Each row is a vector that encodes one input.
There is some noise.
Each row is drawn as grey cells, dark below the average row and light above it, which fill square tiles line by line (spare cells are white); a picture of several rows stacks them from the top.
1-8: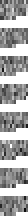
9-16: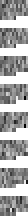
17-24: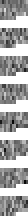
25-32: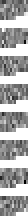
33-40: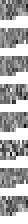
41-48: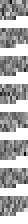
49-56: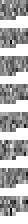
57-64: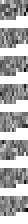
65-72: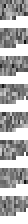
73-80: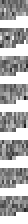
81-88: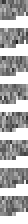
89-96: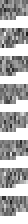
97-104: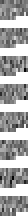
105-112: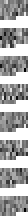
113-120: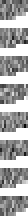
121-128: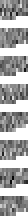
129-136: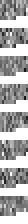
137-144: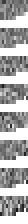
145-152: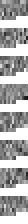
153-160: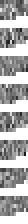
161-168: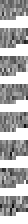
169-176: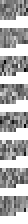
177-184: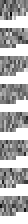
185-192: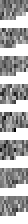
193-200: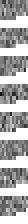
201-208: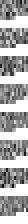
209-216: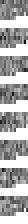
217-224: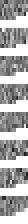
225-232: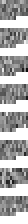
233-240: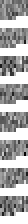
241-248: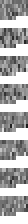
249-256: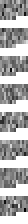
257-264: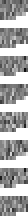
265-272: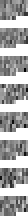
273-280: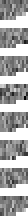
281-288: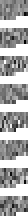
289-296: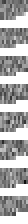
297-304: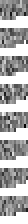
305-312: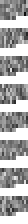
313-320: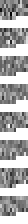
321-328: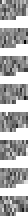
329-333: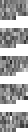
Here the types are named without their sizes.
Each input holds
a list of points on a circle.
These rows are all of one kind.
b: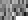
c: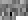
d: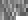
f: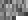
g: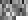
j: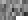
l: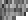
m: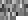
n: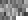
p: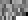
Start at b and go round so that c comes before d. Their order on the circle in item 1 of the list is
b, c, j, p, d, f, n, g, l, m.
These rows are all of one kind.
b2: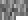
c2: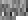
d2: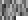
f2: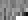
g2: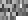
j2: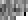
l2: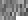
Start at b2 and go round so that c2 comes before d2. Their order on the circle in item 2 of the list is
b2, c2, l2, f2, j2, g2, d2.
